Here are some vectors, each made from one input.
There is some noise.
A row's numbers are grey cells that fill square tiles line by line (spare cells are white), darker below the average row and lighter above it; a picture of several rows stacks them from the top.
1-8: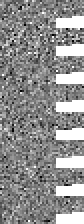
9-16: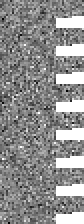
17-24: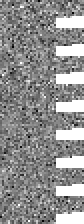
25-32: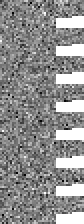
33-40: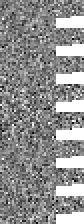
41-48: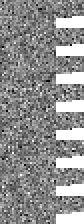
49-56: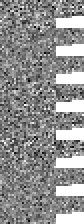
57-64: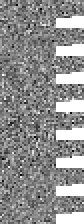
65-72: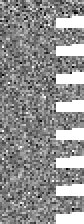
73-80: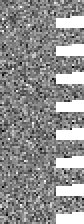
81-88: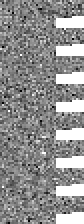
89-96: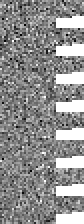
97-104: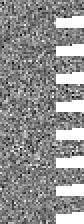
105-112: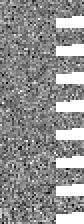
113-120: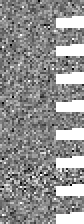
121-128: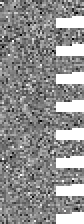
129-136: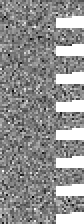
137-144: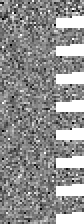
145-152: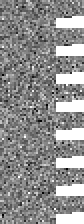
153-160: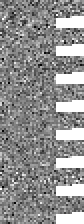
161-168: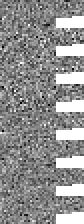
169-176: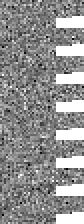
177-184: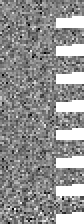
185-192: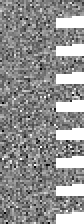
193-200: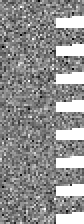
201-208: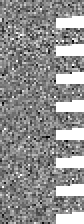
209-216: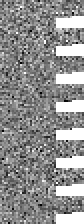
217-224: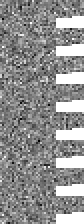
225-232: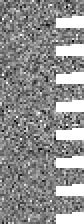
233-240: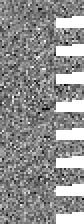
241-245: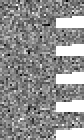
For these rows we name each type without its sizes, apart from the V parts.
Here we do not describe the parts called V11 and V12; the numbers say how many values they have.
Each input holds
either a point on a circle and a point on a line, or a value of V11 and a value of V12.
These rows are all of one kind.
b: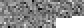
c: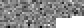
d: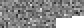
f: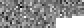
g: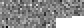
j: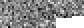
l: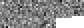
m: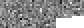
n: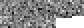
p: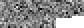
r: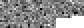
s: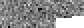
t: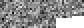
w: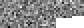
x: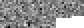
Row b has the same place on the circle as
j, n, p and s.
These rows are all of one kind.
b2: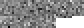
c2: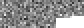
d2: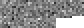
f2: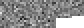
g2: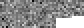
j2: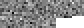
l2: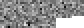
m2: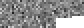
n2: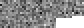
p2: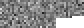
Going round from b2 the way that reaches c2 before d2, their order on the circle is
b2, j2, l2, n2, g2, c2, f2, m2, p2, d2.
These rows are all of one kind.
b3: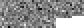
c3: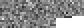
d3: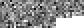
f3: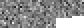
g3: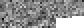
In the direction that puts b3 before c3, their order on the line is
b3, f3, c3, g3, d3.
